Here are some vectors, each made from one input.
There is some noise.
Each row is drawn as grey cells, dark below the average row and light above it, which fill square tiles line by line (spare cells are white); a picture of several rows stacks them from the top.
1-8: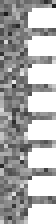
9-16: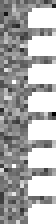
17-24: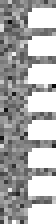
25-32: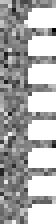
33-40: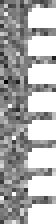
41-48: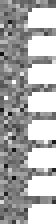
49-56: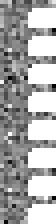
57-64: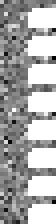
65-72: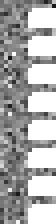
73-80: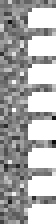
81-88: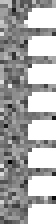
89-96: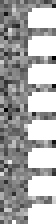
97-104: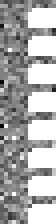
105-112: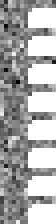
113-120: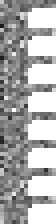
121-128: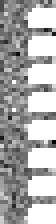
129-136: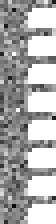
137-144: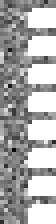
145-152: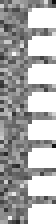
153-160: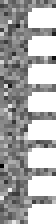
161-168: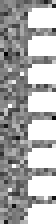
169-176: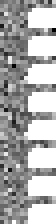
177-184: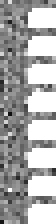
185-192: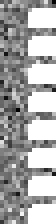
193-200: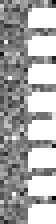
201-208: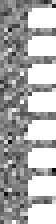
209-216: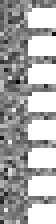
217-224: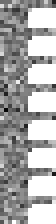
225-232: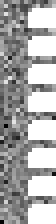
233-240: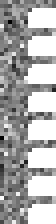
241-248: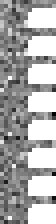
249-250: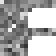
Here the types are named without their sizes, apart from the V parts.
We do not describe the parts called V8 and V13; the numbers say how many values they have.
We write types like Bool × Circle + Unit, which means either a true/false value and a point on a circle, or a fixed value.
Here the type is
Bool × Circle × V8 + V13.
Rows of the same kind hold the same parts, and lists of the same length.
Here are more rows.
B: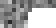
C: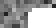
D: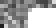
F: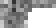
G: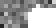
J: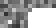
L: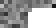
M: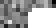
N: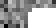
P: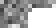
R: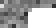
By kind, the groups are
B, C, F, J, L, M, N, R
D, G, P

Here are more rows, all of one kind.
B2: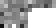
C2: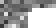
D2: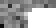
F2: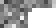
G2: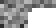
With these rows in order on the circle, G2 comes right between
B2 and D2.
